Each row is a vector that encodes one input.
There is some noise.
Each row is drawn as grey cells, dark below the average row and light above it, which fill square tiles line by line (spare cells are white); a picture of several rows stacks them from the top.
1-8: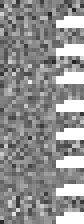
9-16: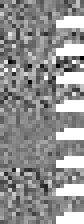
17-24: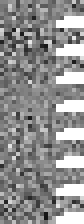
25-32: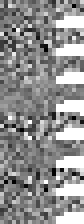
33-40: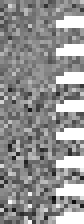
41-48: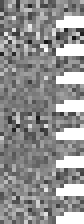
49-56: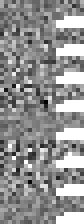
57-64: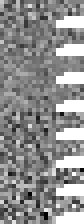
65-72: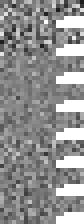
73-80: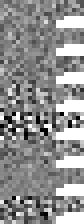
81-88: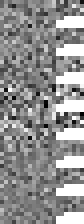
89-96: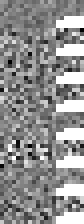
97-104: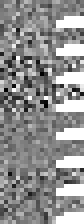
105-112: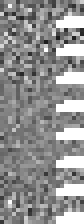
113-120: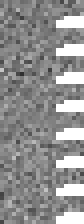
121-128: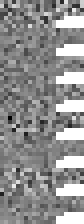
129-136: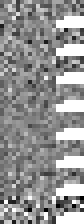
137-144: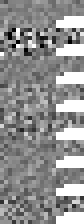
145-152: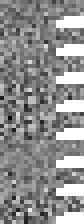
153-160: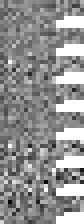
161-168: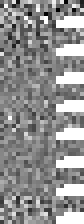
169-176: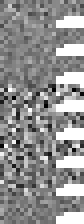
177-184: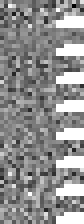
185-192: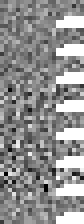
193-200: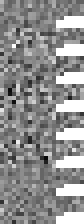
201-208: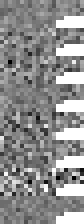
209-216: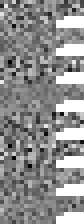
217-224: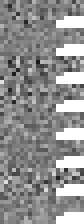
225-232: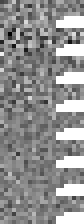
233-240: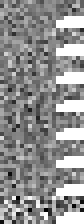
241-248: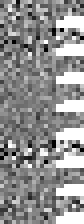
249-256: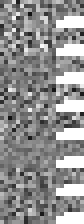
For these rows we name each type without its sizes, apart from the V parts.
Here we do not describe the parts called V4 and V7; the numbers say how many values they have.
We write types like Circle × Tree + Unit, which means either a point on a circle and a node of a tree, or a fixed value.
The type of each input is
Bool × V7 × V7 + (Line + Tree) × V4.
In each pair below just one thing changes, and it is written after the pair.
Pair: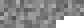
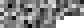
the value of V4
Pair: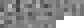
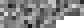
the value of V4
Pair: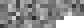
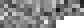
the value of V4
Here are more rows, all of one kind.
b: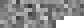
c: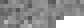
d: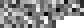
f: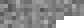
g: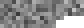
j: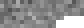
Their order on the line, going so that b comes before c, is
j, d, b, g, f, c.
